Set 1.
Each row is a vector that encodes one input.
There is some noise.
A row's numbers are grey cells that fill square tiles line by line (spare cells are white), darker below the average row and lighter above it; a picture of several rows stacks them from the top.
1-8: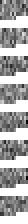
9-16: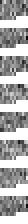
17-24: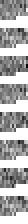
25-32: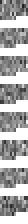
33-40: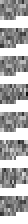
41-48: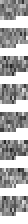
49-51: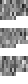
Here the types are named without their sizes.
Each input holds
three true/false values.
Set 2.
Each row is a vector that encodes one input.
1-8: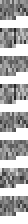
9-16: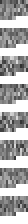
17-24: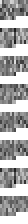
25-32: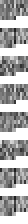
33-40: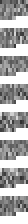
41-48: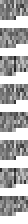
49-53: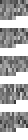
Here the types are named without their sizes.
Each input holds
a point on a line.
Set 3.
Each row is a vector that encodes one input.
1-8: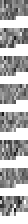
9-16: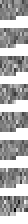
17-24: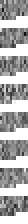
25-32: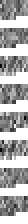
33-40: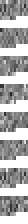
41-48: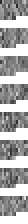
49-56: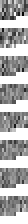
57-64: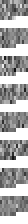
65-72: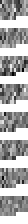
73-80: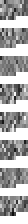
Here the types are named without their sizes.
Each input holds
a node of a tree.
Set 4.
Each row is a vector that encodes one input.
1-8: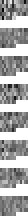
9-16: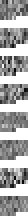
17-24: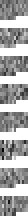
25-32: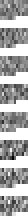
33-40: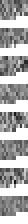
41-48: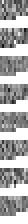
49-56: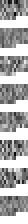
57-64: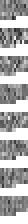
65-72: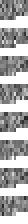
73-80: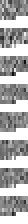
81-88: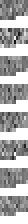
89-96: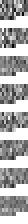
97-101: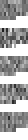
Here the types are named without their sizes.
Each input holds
a label.
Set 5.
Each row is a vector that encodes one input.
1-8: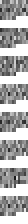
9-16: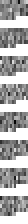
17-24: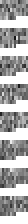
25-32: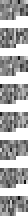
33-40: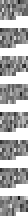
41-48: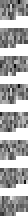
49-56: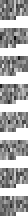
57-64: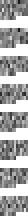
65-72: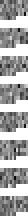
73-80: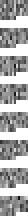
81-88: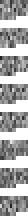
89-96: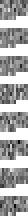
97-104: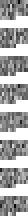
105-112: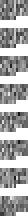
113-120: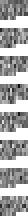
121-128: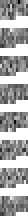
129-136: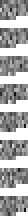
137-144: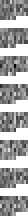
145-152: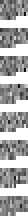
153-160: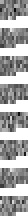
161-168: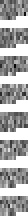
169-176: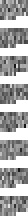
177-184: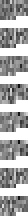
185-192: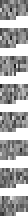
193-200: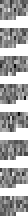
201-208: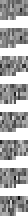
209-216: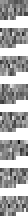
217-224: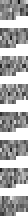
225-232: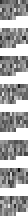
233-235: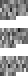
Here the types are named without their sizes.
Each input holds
a point on a circle.
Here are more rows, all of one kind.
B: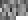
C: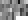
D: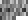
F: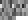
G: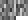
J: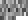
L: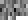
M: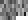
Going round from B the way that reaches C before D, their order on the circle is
B, M, F, L, C, J, D, G.
